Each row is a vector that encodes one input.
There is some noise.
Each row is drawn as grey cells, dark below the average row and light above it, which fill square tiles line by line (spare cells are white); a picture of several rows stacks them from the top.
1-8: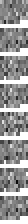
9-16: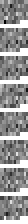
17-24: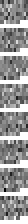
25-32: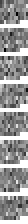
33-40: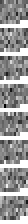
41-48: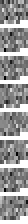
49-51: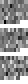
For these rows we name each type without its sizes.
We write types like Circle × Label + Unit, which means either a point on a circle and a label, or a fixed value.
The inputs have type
Bool × Label.
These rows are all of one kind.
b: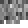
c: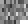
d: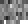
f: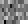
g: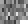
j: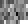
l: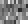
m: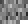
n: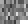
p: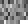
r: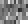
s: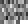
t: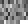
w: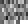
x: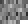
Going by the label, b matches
c, d, g and n.
